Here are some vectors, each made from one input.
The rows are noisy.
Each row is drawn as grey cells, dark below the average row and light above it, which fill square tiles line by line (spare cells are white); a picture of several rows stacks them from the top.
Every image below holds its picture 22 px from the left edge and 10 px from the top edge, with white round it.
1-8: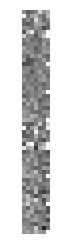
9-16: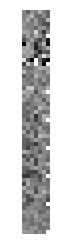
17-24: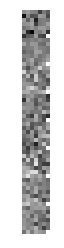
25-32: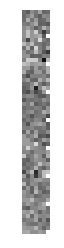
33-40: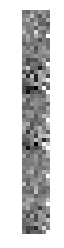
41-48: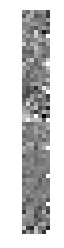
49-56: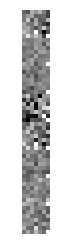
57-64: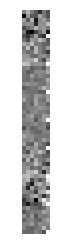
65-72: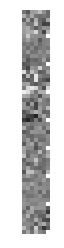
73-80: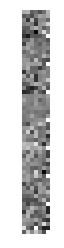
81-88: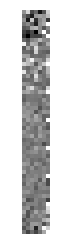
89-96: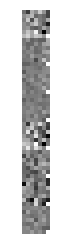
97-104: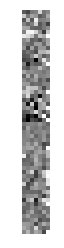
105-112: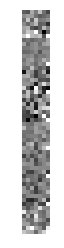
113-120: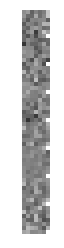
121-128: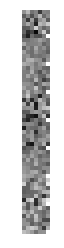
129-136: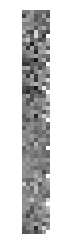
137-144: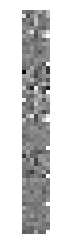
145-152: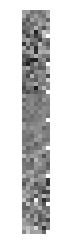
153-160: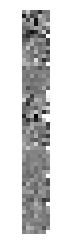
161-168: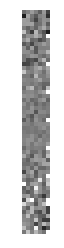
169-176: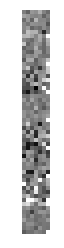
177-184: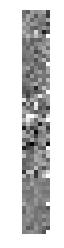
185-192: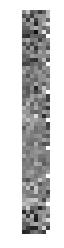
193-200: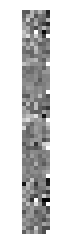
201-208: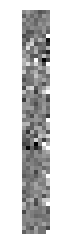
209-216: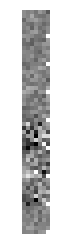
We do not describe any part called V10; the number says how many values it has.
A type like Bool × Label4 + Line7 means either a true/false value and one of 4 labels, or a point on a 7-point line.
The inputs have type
Bool × Circle6 × Circle6 × V10.
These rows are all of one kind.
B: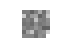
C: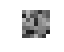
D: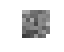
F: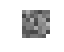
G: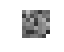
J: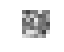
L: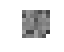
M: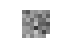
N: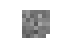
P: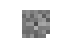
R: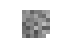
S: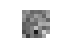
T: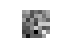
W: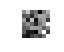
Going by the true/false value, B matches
D, M and W.
